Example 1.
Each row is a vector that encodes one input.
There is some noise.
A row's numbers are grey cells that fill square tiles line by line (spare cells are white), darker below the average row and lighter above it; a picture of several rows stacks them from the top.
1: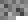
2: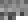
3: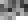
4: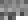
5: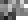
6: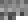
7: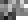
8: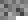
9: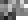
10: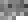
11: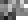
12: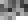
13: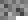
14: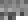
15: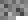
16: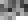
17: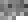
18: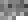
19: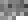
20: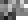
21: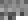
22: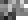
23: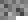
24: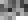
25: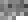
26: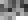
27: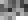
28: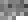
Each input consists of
a point on a 5-point line.
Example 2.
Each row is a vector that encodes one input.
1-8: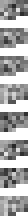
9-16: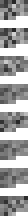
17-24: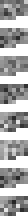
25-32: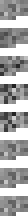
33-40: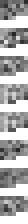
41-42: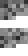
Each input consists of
a node of an 8-node tree.
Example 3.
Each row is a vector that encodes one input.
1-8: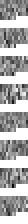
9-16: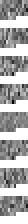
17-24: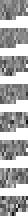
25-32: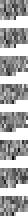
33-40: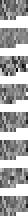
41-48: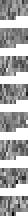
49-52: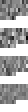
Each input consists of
a node of an 11-node tree.
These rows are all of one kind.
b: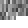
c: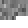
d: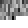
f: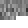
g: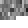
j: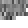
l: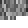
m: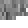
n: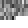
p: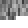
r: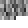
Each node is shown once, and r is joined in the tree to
m.
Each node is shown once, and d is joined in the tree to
p.
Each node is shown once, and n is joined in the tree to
c.
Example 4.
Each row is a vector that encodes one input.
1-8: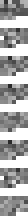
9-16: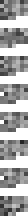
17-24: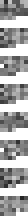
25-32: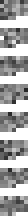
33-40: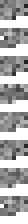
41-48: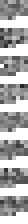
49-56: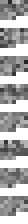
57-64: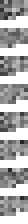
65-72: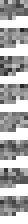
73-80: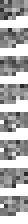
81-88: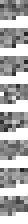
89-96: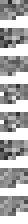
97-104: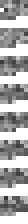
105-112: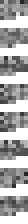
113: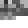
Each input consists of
a node of a 12-node tree.
